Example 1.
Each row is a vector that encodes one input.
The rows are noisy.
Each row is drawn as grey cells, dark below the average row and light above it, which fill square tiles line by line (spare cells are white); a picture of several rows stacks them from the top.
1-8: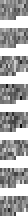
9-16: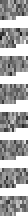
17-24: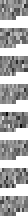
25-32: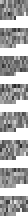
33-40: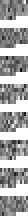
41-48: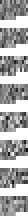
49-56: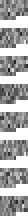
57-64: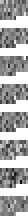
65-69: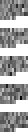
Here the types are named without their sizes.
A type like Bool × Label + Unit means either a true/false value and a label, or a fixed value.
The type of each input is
Tree.
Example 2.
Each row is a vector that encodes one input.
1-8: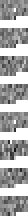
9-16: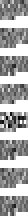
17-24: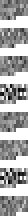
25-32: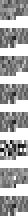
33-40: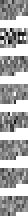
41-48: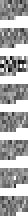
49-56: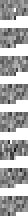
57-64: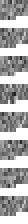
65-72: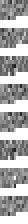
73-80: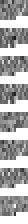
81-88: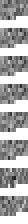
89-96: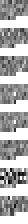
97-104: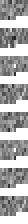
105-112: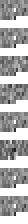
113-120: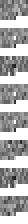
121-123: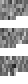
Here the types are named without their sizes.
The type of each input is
Circle + Unit.
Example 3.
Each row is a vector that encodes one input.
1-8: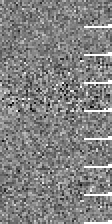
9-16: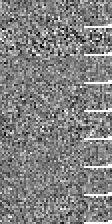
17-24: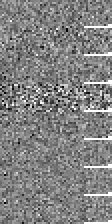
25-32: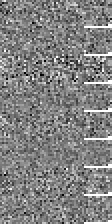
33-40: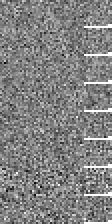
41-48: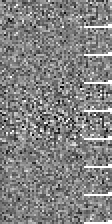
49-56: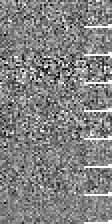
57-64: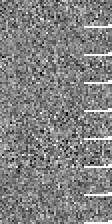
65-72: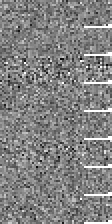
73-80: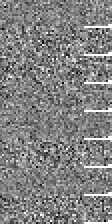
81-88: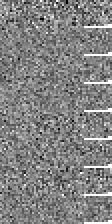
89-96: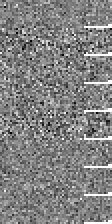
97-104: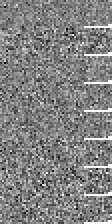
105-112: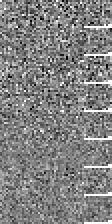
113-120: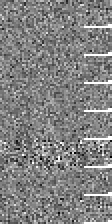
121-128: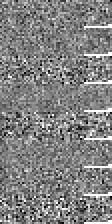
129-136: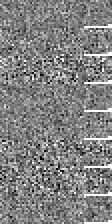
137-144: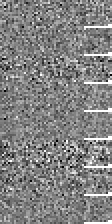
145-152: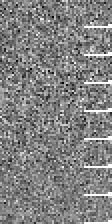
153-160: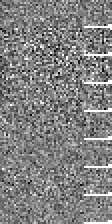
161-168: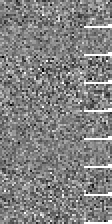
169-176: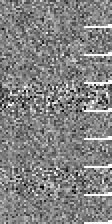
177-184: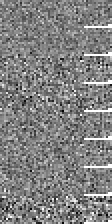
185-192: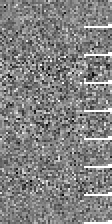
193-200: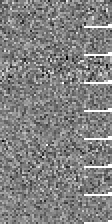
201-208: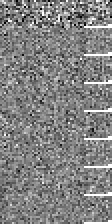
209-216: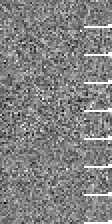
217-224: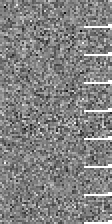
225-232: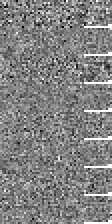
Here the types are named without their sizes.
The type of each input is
Label.
